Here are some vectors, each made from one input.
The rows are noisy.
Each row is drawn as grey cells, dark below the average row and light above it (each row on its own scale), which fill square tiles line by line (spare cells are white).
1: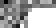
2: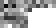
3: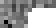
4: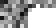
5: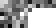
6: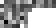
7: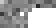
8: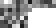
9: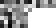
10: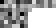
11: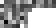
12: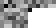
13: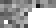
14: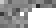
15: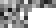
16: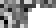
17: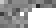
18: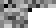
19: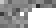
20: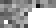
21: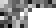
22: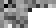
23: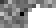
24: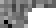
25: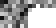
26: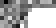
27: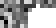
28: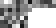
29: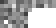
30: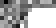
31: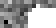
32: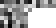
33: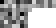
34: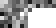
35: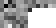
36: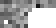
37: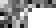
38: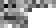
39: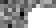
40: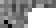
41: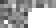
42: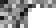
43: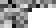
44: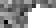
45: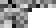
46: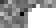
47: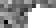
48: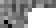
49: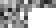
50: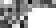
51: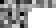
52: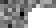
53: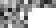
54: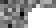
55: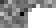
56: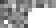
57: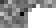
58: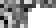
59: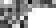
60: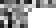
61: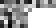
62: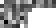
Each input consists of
either a point on a 4-point line, or four true/false values.
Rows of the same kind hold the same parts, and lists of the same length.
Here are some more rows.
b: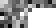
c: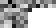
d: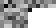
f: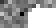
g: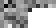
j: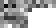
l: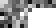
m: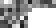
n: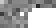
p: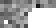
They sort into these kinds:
b, f, l, m, n, p
c, d, g, j

